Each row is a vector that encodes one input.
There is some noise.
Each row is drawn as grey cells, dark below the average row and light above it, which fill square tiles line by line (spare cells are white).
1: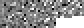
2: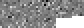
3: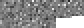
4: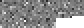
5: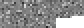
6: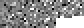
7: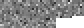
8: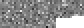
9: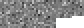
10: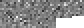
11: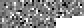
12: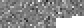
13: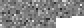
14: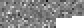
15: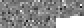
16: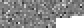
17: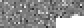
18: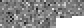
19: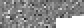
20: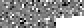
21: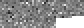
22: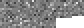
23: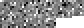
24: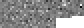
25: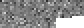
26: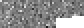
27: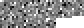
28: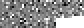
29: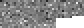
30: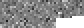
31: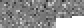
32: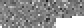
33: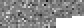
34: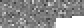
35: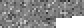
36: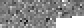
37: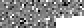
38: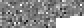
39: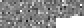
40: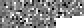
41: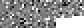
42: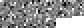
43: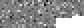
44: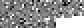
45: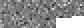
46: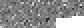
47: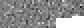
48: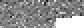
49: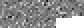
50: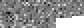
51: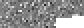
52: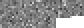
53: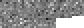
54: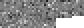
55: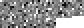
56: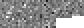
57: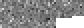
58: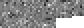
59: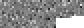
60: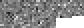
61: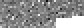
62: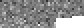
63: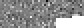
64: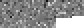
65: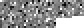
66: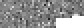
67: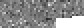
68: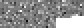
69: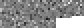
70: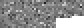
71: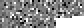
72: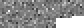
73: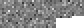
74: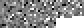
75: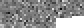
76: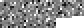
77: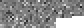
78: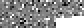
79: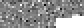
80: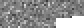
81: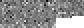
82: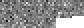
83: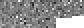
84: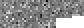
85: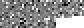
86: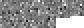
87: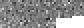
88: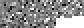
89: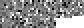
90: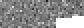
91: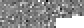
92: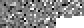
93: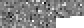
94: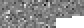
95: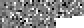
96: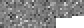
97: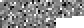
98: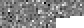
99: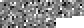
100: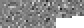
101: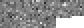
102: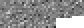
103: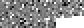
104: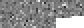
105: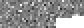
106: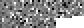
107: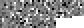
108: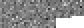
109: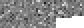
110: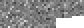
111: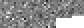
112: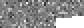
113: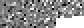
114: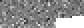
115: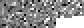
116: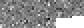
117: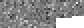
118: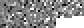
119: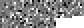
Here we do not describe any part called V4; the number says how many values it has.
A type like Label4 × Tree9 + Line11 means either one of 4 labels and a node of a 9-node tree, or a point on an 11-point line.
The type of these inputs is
Line5 × Line5 × Line5 × Line5 + V4.
